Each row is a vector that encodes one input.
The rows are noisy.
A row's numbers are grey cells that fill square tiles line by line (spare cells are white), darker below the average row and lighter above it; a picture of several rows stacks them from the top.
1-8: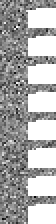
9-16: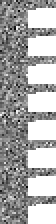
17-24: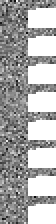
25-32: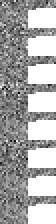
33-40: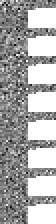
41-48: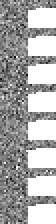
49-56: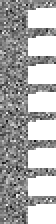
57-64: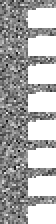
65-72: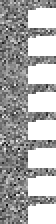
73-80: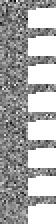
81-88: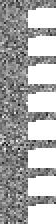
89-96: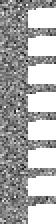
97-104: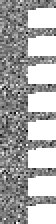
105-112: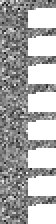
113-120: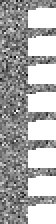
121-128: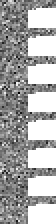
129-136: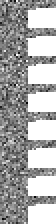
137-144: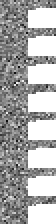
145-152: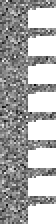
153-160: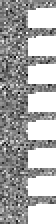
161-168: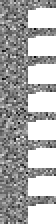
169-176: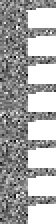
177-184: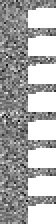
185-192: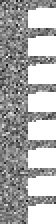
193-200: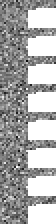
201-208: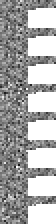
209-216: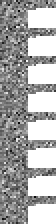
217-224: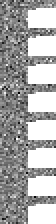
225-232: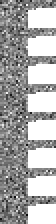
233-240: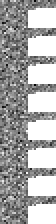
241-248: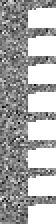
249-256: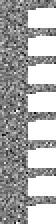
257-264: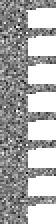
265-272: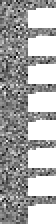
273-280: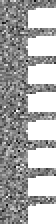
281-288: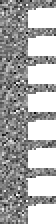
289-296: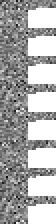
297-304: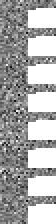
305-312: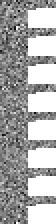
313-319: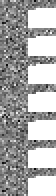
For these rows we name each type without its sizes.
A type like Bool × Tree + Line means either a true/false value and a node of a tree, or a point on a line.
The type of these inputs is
Bool × Tree.
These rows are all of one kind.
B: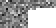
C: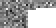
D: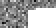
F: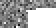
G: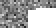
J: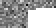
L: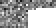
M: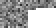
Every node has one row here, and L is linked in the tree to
G.
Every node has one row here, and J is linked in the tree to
C, D, G and M.
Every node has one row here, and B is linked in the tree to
D.
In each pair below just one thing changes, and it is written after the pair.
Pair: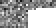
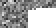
the true/false value
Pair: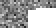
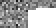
the true/false value
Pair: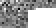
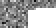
the true/false value
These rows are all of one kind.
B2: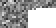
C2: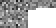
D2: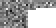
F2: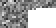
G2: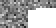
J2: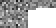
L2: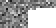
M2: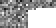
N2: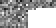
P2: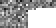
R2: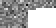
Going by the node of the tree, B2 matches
F2, M2, N2 and P2.
